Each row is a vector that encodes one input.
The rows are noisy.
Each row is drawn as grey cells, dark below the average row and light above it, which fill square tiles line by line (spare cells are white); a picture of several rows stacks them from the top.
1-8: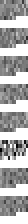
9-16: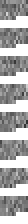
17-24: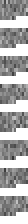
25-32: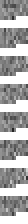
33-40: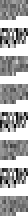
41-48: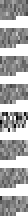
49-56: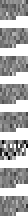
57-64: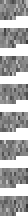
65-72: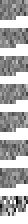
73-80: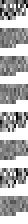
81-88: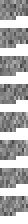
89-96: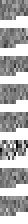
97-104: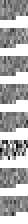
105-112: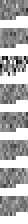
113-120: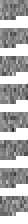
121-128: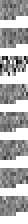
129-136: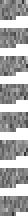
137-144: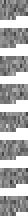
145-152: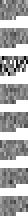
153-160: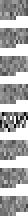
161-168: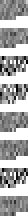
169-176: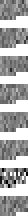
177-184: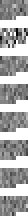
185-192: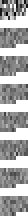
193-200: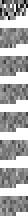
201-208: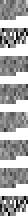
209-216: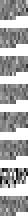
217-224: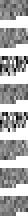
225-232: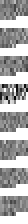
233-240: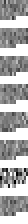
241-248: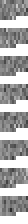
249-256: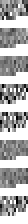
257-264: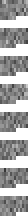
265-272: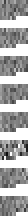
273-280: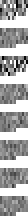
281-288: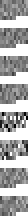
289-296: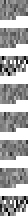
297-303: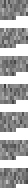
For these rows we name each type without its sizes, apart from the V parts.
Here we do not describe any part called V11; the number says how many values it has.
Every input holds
either a point on a line, or a list of items, each a label and a value of V11.
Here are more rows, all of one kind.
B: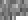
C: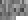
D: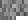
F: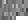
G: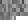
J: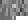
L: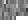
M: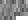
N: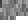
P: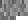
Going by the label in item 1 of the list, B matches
D, J and M.
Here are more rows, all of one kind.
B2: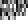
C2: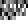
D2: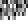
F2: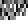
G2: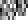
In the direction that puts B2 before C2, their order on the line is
G2, D2, B2, F2, C2.
